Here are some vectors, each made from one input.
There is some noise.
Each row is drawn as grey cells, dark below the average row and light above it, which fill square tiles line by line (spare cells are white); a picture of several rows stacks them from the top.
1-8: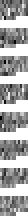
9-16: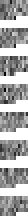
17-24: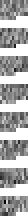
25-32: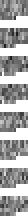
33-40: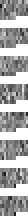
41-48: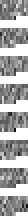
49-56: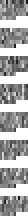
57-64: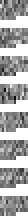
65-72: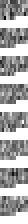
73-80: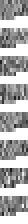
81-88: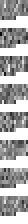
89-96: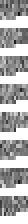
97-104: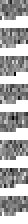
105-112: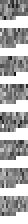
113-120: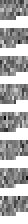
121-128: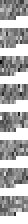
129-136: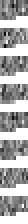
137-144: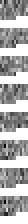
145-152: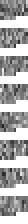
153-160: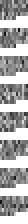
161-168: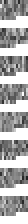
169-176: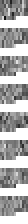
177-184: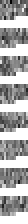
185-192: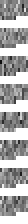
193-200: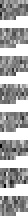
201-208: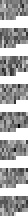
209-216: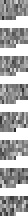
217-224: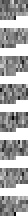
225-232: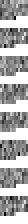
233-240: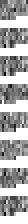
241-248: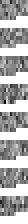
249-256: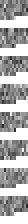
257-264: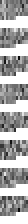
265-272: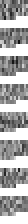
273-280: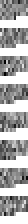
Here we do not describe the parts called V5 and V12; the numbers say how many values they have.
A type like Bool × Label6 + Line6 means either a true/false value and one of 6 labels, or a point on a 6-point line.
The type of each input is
Bool × V5 + (Circle8 + Unit) × V12.
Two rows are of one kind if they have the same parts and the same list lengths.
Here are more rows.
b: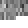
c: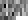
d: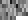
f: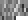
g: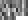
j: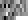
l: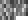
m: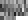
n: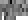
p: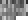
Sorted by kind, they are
b, d, p
c, g, j, l
f, m, n

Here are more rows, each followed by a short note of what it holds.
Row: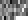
a true/false value and a value of V5
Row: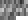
a value of V12
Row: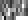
a true/false value and a value of V5
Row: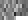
a point on an 8-point circle and a value of V12
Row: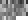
a value of V12
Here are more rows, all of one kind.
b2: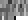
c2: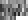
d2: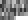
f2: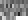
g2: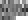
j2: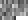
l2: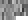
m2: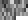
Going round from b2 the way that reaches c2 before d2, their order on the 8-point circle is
b2, c2, g2, f2, d2, l2, m2, j2.
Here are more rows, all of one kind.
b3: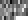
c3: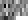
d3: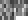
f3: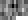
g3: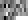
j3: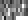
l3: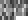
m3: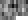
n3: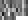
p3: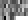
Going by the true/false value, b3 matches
g3, j3 and p3.
